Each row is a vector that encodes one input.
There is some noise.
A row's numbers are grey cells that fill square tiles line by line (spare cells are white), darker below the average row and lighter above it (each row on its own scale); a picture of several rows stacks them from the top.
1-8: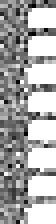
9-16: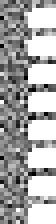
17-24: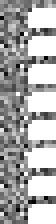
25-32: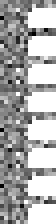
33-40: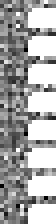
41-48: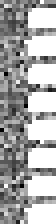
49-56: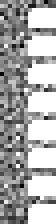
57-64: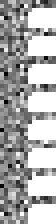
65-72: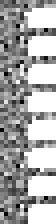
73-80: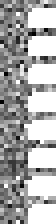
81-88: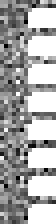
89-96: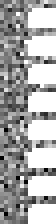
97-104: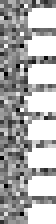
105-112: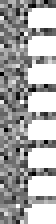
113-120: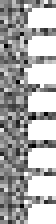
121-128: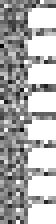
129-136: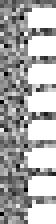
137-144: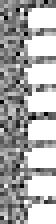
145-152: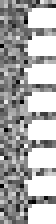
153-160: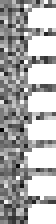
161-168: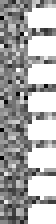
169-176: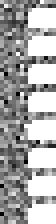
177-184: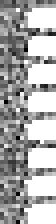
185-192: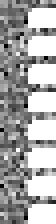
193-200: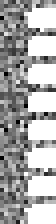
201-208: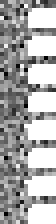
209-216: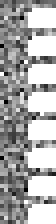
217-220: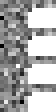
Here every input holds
either a point on a 10-point line, or three true/false values.
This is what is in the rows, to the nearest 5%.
About 40% of them hold a point on a 10-point line. The rest hold three true/false values.
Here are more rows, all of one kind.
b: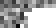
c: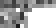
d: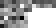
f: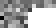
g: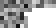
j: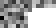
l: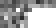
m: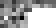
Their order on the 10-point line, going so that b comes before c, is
f, j, g, b, c, l, m, d.
